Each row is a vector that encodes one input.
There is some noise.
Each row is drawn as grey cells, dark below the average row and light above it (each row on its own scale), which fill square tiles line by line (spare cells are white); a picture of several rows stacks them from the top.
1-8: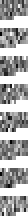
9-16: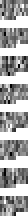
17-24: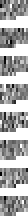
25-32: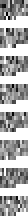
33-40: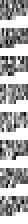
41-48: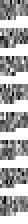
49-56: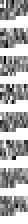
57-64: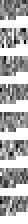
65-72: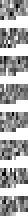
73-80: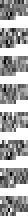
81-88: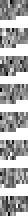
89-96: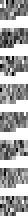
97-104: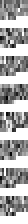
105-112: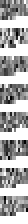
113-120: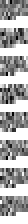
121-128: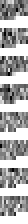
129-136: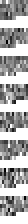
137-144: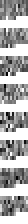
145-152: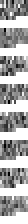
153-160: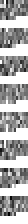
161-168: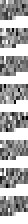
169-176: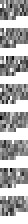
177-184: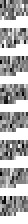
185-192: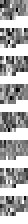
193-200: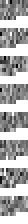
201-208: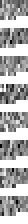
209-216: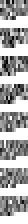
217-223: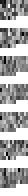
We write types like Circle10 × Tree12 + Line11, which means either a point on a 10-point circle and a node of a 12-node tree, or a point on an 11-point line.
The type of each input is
List3(Line7).
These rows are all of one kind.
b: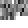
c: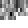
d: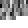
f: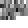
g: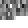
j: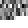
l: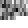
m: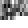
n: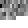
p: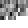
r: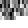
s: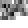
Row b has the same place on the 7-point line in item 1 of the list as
f, l, m and s.
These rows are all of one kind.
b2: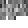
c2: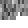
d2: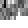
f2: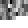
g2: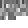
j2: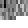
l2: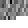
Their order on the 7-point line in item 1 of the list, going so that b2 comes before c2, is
g2, b2, j2, c2, d2, l2, f2.
